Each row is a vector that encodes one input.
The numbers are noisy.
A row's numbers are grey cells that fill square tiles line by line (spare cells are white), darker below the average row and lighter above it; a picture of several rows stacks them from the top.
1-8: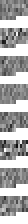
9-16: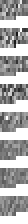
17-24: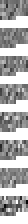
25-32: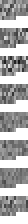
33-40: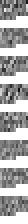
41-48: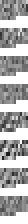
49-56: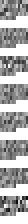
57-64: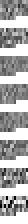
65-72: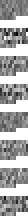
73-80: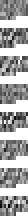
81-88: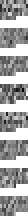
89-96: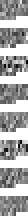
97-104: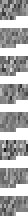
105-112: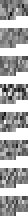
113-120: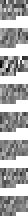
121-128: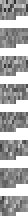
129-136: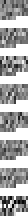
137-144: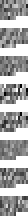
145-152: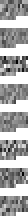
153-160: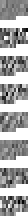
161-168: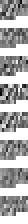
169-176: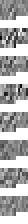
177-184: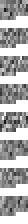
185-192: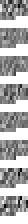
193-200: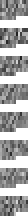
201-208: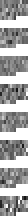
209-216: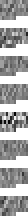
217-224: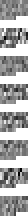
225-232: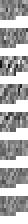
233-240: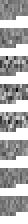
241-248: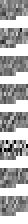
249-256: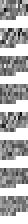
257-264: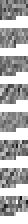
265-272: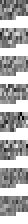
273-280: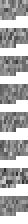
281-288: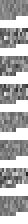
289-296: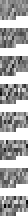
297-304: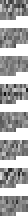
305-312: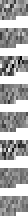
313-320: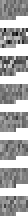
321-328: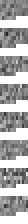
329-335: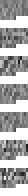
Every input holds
a list of up to two items, each a point on an 8-point line and a true/false value.
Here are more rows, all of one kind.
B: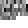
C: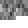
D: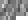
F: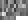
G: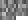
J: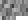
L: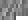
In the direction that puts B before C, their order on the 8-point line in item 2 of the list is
F, B, L, C, D, G, J.
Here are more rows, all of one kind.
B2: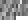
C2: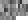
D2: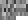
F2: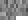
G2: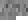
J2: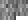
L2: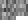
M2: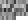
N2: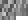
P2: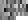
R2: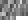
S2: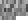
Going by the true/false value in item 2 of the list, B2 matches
C2, J2, M2 and R2.
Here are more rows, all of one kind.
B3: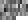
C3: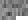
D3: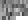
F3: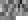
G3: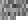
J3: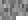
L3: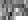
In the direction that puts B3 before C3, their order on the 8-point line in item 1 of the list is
D3, L3, J3, F3, B3, G3, C3.
